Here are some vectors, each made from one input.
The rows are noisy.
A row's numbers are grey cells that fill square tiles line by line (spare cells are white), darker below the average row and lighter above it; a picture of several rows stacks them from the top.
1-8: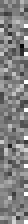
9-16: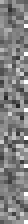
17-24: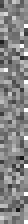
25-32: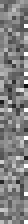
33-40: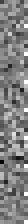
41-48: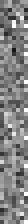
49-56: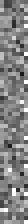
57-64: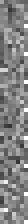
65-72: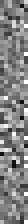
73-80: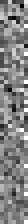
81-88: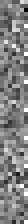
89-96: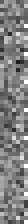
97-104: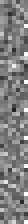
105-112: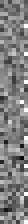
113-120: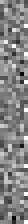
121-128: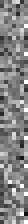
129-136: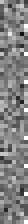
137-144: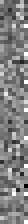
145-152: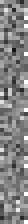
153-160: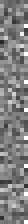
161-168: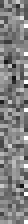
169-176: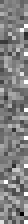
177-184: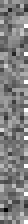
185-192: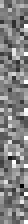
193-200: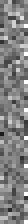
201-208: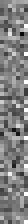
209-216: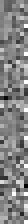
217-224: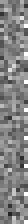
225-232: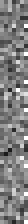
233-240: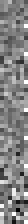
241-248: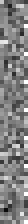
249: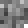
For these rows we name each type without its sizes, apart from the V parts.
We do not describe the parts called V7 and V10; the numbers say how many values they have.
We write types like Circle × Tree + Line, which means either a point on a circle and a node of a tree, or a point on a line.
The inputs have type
((Bool × Bool × Bool + Unit) × Line + V10) × V7.
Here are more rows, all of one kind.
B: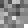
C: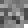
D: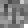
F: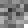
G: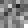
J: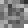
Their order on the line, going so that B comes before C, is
B, D, C, J, G, F.
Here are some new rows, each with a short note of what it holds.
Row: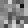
a point on a line, three true/false values and a value of V7
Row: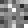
a value of V7 and a value of V10
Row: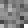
a value of V7 and a value of V10
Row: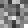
a point on a line and a value of V7
